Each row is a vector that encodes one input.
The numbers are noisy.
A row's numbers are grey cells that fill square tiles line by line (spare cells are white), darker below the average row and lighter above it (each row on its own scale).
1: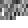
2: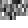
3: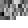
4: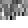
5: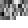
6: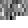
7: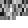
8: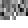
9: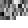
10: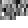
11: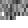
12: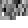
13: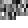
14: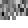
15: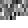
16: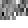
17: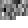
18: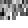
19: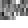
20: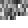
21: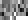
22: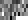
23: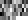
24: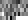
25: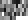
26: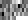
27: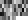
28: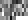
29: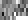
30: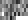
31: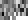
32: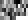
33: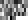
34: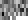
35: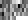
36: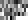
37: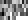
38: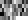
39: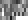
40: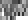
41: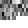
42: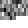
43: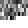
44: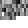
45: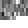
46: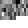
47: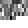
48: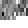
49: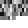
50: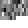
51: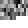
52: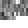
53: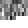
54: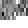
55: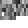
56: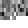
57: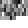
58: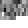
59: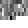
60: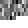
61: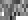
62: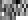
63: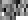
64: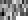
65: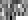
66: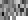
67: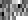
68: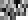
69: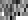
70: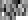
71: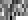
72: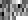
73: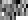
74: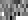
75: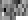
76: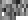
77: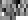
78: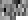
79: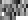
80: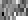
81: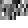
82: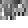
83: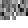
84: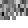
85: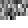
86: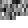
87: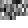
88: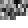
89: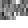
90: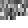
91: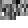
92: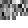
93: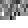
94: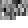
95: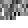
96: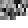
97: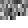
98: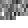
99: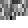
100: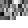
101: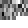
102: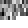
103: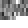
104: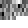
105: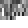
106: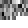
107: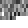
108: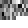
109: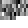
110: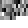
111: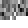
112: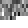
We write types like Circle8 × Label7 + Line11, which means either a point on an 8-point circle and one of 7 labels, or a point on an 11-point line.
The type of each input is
Bool × (Line3 × Line8 + Unit) + Line9.
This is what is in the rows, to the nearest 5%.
About 40% of them hold a point on a 9-point line. The rest hold a true/false value, together with either a fixed value, or a point on a 3-point line and a point on an 8-point line.
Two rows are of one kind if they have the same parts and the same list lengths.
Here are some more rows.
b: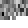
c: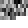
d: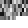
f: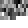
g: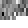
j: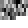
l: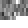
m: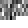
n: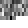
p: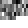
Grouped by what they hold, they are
b, d, g, l
c, f, j
m, n, p

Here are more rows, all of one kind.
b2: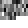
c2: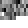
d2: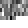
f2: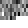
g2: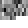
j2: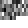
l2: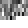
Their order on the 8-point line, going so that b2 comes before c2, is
g2, l2, d2, j2, b2, f2, c2.
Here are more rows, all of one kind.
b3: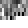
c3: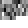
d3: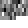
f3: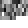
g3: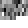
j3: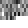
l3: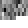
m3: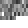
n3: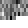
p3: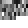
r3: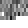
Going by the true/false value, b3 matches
j3, m3, n3 and r3.
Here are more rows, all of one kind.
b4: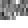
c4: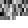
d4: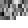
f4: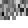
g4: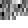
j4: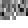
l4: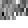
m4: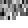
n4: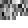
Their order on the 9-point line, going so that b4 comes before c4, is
j4, f4, l4, b4, g4, n4, d4, c4, m4.
